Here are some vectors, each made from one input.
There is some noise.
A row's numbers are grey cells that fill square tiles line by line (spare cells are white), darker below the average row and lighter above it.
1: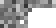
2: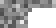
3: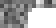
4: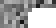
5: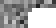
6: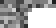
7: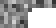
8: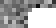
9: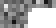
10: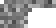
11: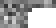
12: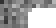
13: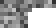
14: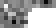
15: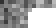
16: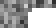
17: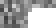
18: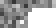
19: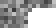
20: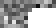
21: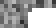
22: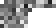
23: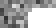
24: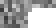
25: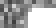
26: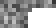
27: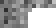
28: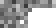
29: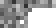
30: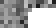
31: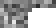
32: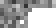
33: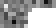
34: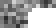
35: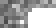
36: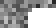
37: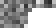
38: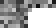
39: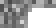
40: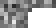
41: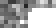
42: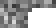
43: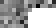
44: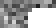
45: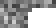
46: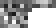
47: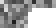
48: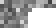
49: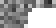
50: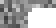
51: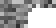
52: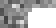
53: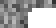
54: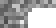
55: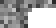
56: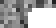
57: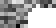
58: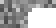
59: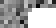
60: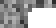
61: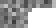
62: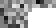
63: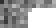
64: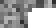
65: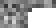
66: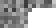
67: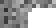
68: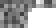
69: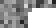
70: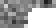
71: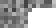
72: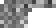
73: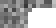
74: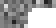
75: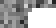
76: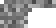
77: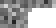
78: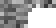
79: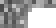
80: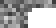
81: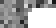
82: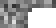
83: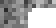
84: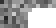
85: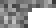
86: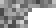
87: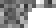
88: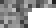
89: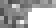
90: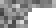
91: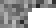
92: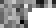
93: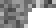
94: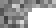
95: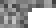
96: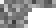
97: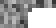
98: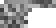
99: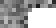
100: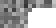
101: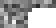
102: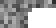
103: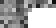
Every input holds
either a point on a 7-point line, or three true/false values.
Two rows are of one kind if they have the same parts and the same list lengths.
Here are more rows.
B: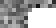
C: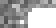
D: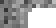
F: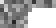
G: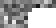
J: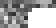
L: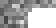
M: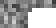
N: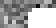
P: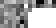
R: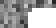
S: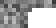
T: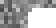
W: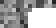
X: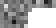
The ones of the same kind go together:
B, G, J, M, N, P, R, S, W
C, D, F, L, T, X

